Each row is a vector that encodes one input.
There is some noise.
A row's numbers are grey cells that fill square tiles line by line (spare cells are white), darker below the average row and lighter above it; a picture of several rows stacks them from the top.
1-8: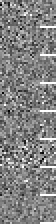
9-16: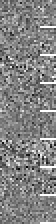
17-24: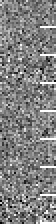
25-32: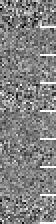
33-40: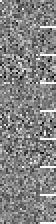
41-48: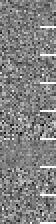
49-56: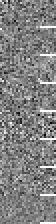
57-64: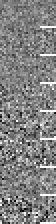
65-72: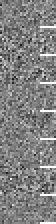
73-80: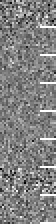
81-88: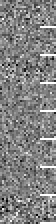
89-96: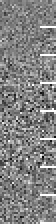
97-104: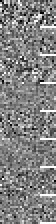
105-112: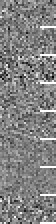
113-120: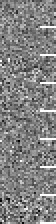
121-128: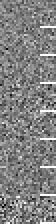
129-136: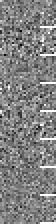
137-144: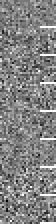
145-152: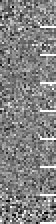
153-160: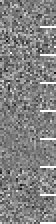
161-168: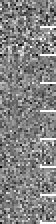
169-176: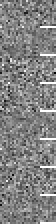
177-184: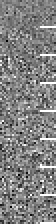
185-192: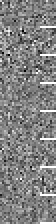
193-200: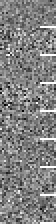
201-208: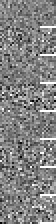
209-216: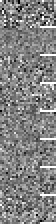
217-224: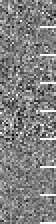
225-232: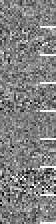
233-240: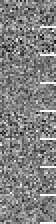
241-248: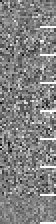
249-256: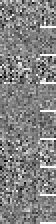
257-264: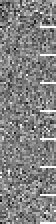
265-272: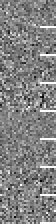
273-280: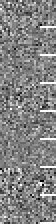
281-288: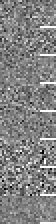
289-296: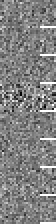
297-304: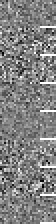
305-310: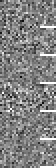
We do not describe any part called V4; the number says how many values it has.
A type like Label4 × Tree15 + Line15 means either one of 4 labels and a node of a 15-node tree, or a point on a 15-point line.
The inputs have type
Circle6 + (Line6 + Tree13) × V4.
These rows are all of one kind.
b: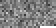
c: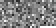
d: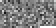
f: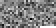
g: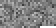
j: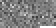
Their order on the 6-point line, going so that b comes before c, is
b, f, c, j, g, d.
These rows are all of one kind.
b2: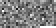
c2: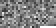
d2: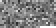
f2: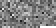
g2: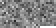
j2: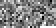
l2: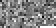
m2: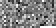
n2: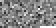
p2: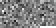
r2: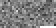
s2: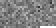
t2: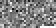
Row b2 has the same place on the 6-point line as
c2, n2 and r2.
